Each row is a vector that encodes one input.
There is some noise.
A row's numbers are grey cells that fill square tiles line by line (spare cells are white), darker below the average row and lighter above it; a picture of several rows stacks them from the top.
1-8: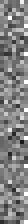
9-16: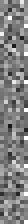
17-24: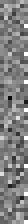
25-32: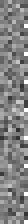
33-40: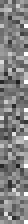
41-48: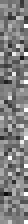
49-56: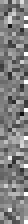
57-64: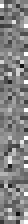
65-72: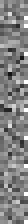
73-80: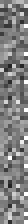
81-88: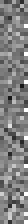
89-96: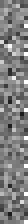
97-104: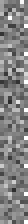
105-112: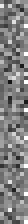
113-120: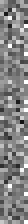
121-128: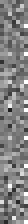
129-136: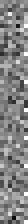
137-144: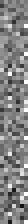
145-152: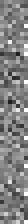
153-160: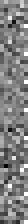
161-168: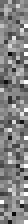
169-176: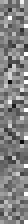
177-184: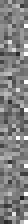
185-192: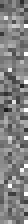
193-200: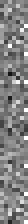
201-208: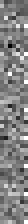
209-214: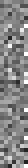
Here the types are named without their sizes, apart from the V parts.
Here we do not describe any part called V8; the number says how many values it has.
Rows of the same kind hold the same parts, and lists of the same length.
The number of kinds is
2.
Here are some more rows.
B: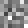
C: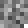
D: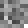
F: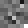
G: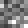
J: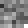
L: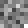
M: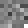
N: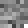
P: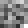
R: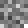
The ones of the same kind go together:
B, C, D, J, L, M, N, P, R
F, G

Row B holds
a point on each of two lines and a true/false value.
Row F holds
a point on a line and a value of V8.
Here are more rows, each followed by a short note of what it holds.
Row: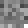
a point on each of two lines and a true/false value
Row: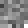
a point on each of two lines and a true/false value
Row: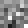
a point on each of two lines and a true/false value
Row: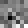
a point on a line and a value of V8
